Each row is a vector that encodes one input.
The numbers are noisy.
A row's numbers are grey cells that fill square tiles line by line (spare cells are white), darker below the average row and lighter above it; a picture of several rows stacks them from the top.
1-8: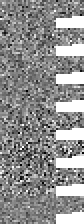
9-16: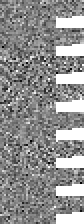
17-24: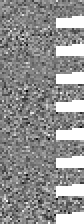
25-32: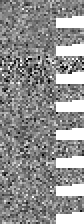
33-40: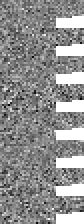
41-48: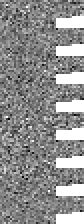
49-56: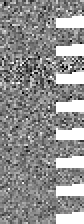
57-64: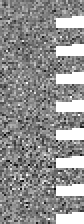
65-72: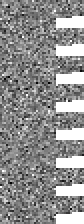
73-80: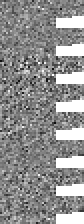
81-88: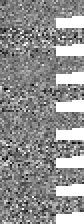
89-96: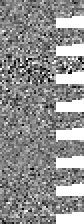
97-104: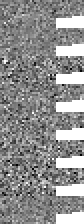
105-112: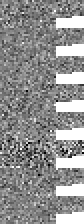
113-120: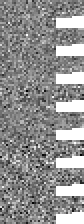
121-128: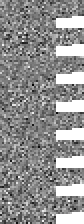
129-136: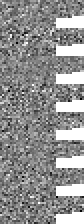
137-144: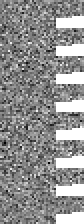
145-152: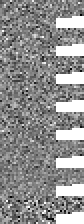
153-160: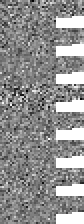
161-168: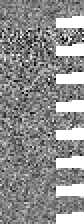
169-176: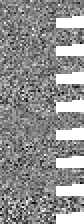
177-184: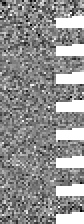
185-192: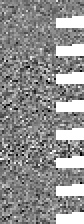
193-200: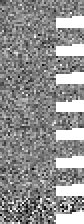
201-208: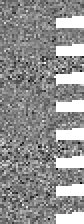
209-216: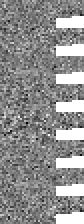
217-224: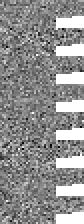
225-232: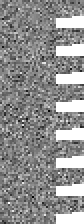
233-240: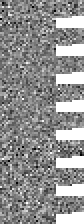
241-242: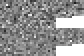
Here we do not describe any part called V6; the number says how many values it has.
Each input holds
a list of up to two items, each a true/false value and a value of V6.
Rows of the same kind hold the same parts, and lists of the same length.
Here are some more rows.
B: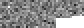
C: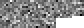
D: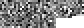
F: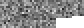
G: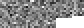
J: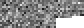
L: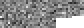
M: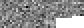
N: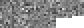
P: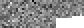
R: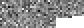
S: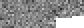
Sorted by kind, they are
B, L, N, P, R, S
C, F, G, J, M
D

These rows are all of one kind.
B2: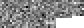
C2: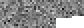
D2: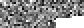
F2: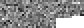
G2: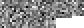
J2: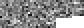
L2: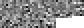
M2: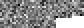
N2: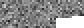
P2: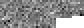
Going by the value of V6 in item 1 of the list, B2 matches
C2, G2, L2 and P2.
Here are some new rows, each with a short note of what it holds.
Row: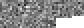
a list of two items
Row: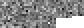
a list of one item
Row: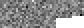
a list of one item
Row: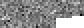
a list of one item
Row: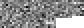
a list of one item
